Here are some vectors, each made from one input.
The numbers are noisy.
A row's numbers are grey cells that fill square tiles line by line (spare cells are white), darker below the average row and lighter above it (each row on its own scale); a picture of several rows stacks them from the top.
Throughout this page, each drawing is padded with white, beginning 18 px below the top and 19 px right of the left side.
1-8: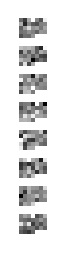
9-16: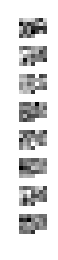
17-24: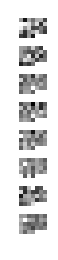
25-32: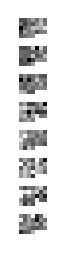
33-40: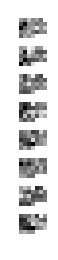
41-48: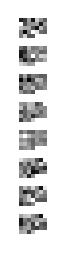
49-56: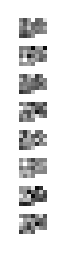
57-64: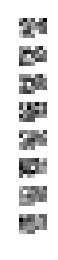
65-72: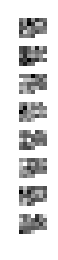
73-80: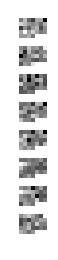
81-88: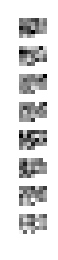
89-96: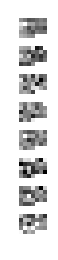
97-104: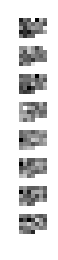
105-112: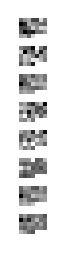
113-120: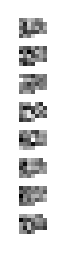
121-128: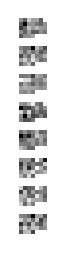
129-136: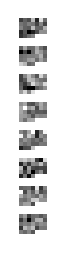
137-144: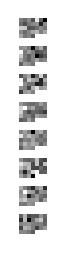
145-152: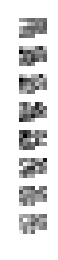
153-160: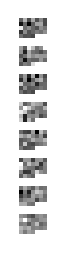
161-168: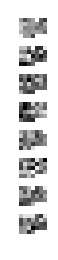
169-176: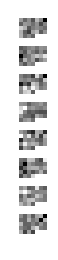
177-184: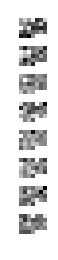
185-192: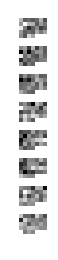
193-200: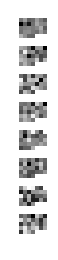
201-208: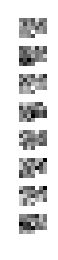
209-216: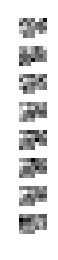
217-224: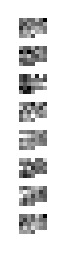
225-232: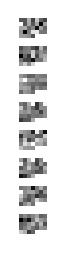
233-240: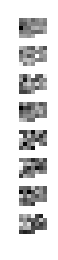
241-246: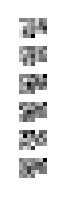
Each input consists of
a point on a 10-point circle, together with either a point on a 10-point circle, or three true/false values.
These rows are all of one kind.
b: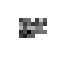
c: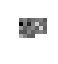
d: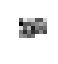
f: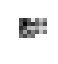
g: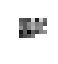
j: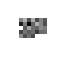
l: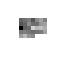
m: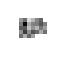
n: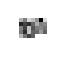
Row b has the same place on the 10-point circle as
d, g and j.
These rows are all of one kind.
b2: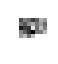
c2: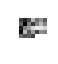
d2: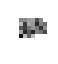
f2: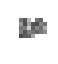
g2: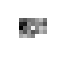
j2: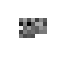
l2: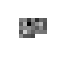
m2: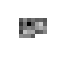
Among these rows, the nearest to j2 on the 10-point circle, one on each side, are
d2 and f2.
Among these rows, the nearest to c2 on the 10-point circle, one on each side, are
g2 and m2.
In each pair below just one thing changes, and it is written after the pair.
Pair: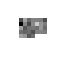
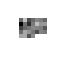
the place on the 10-point circle
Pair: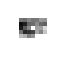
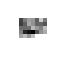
the place on the 10-point circle
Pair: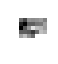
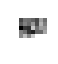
the place on the 10-point circle
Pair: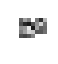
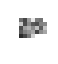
one of the three true/false values
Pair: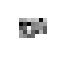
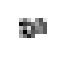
the place on the 10-point circle
